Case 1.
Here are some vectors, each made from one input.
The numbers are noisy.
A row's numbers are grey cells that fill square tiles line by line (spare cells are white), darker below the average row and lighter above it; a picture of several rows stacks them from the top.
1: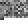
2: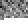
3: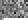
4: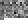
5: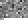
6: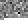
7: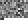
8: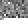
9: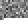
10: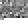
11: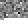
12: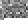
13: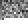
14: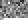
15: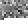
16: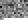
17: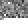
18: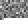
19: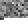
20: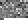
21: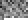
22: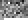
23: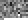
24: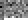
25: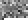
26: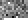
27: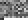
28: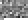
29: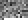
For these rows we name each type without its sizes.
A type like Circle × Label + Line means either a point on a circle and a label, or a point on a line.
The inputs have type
Line × Line.
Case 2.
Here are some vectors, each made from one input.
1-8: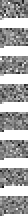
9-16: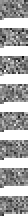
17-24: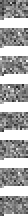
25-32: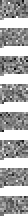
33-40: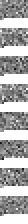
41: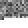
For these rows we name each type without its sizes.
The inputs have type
Line × Line.
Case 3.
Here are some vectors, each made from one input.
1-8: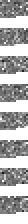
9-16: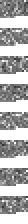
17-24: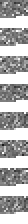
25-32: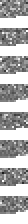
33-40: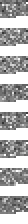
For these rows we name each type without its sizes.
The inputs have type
Line.
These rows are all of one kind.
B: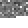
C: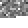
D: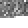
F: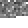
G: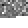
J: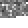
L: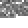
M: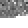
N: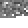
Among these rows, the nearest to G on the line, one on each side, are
C and M.
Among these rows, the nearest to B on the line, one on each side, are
F and N.
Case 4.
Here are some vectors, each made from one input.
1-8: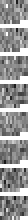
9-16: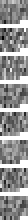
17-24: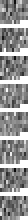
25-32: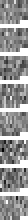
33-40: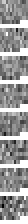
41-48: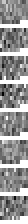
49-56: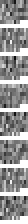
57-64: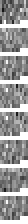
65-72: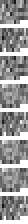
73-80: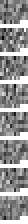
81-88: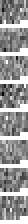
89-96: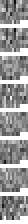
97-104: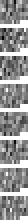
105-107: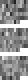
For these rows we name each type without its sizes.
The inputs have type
Line.
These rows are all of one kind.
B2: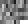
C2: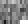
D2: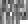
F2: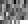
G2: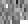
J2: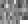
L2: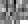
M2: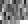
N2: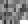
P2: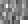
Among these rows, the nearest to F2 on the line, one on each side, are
B2 and M2.
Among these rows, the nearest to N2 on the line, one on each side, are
C2 and L2.
